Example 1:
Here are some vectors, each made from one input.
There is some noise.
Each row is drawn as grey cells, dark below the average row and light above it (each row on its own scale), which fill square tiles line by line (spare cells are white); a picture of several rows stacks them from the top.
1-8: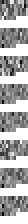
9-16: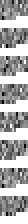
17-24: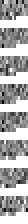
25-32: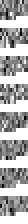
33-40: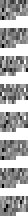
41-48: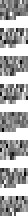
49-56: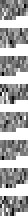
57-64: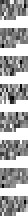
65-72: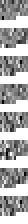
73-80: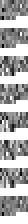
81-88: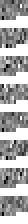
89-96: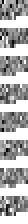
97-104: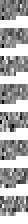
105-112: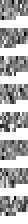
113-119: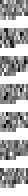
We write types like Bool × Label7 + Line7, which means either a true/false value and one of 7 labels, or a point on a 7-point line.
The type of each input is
Bool × Bool × Bool × Bool × Circle5 + Label12.
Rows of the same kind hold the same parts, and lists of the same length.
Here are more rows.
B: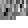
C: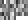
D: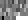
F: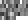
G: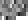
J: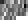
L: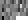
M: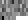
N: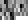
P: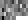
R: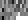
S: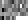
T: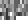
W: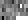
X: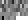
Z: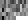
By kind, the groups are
B, C, F, G, J, N, T
D, L, M, P, R, S, W, X, Z

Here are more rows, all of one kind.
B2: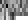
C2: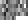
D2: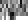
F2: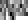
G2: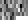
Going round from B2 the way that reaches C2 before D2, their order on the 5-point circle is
B2, C2, G2, D2, F2.
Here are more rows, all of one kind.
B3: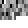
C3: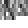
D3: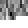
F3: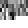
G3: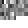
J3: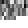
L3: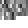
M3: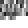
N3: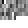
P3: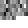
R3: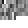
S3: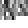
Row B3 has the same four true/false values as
G3, N3 and R3.
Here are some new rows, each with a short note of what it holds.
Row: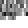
a point on a 5-point circle and four true/false values
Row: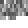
a point on a 5-point circle and four true/false values
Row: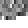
a point on a 5-point circle and four true/false values
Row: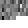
one of 12 labels
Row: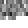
a point on a 5-point circle and four true/false values
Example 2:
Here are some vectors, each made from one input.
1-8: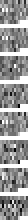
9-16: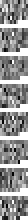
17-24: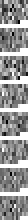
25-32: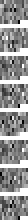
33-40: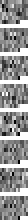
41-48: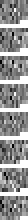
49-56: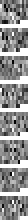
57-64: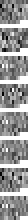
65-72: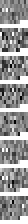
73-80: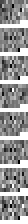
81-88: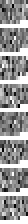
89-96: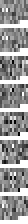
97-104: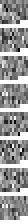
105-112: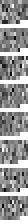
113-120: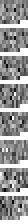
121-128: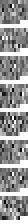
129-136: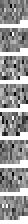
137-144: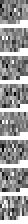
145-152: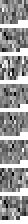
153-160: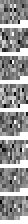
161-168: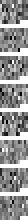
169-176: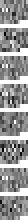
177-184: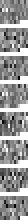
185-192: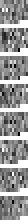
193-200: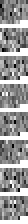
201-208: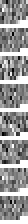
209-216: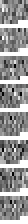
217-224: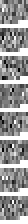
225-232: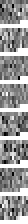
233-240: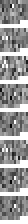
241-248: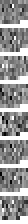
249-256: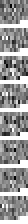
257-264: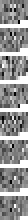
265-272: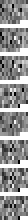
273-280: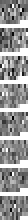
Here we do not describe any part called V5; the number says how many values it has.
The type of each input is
Bool × V5 + Circle20.
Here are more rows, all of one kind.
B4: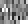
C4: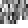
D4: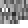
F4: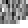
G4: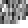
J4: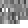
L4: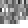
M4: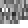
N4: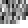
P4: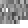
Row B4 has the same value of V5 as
F4, G4 and N4.
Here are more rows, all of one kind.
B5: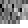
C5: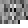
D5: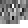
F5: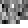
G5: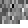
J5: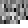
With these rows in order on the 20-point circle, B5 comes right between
D5 and G5.
